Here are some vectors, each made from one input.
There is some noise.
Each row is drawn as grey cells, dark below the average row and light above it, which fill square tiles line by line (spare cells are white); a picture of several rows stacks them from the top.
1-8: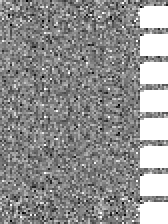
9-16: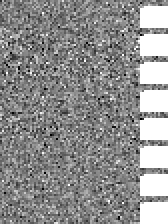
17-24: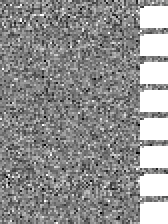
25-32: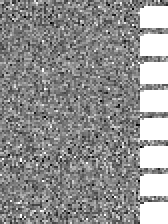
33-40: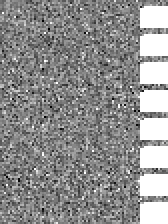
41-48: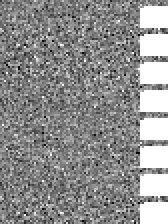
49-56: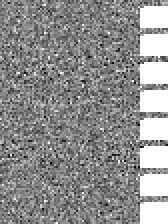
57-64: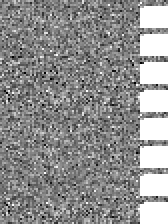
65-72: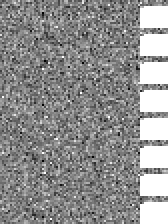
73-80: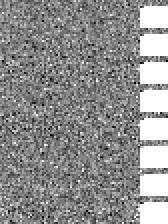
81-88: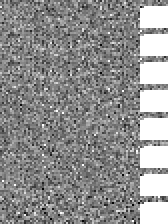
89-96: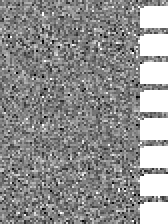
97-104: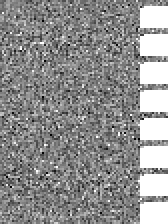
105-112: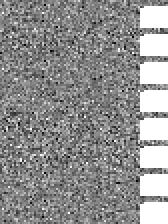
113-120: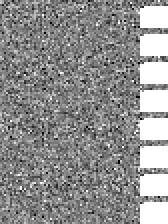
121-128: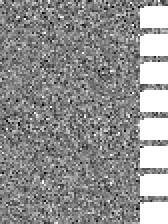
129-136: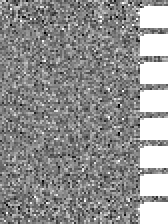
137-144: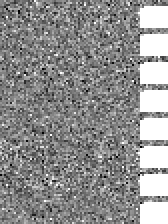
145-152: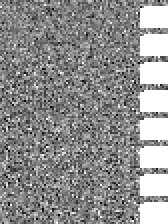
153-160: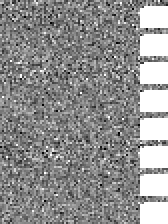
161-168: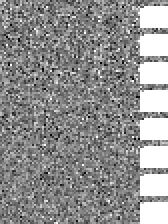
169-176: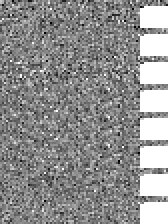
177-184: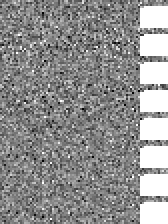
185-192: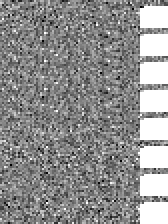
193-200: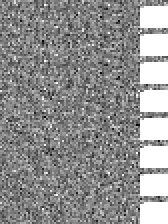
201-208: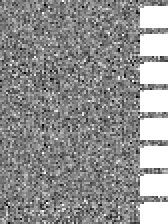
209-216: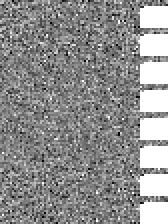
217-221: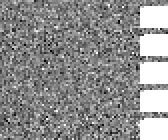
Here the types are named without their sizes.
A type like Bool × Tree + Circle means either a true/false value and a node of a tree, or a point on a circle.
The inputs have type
(Bool × Bool × Bool + Label) × (Circle + Unit).
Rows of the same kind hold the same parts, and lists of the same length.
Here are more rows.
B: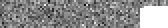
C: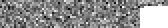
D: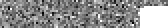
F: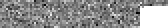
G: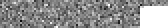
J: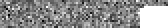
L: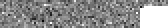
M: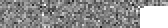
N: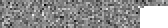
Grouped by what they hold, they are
B, L, M, N
C, D
F, G
J

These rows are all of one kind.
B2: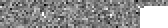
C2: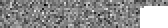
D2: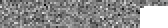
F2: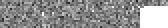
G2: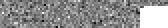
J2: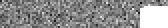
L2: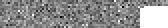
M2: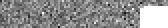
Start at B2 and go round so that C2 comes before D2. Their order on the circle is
B2, C2, M2, J2, D2, G2, L2, F2.
